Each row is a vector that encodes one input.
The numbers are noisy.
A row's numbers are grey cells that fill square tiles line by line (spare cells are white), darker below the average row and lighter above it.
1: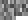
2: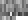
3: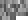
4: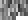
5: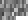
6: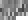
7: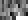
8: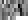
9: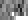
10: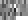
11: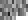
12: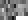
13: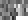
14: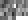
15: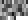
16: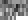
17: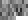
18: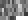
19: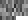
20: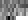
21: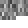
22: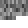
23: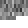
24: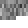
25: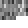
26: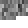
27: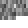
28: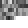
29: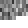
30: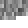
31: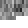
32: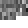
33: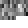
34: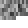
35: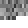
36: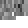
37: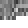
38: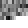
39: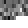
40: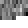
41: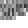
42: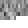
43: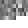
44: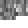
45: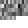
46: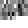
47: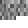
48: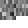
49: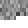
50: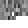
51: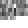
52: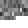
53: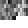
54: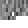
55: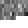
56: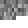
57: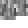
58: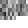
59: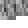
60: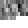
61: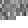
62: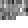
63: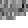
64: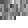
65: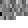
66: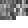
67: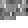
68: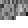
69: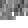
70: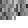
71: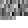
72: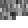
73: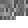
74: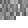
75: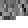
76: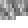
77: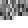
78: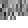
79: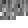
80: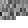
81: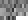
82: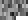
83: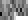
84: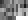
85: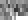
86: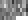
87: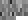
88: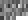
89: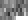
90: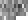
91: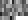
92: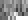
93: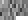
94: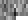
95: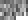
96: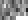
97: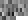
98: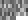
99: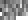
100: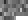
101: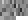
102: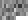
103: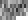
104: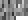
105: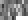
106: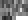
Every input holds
one of 10 labels, together with either one of 10 labels, or a node of a 9-node tree.
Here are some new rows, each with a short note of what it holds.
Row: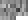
one of 10 labels and a node of a 9-node tree
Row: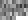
two labels (each one of 10)
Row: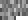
one of 10 labels and a node of a 9-node tree
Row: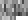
one of 10 labels and a node of a 9-node tree
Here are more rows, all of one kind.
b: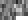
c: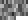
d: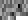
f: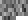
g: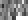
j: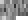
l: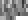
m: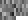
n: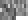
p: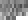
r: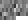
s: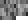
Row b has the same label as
g and n.
